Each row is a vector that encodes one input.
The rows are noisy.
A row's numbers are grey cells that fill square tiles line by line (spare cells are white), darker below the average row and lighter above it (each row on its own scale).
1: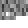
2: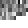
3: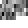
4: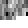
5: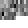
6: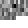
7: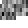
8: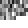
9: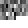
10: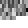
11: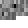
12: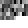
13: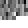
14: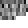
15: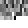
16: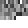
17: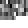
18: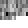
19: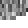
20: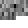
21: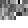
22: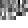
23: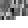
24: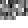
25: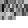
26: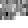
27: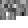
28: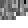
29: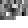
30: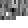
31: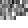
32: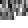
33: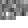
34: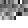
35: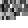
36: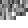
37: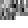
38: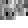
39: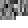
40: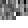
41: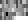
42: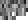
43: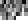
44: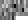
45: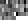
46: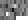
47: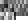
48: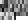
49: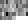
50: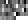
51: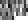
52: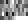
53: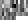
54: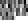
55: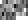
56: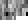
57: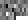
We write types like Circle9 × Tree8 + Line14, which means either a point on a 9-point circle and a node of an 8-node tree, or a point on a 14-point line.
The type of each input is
Bool × Bool × Bool + Line5.
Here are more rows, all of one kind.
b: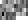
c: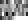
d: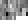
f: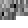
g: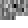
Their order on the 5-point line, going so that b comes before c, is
g, f, b, d, c.
